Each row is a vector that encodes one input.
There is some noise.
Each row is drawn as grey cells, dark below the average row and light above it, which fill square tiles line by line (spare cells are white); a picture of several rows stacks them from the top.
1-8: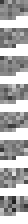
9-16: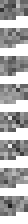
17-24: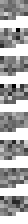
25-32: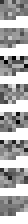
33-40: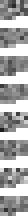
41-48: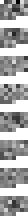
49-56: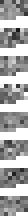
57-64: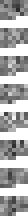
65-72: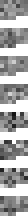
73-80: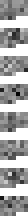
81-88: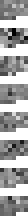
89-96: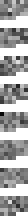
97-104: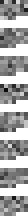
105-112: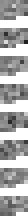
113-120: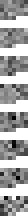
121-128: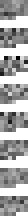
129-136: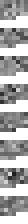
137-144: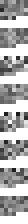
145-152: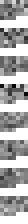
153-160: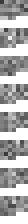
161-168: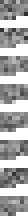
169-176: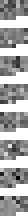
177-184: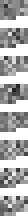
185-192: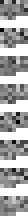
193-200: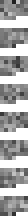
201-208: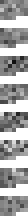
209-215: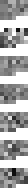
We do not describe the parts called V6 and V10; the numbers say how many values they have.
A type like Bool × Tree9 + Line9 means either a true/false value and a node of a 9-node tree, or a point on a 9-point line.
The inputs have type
Label7 + (Tree9 + V6) × V10.
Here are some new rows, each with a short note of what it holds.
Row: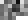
one of 7 labels
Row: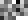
one of 7 labels
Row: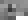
a node of a 9-node tree and a value of V10
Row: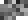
one of 7 labels
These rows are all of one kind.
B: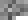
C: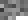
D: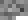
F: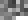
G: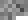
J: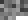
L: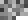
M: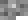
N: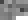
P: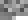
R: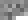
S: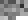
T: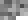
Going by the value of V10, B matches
D, G, N and R.
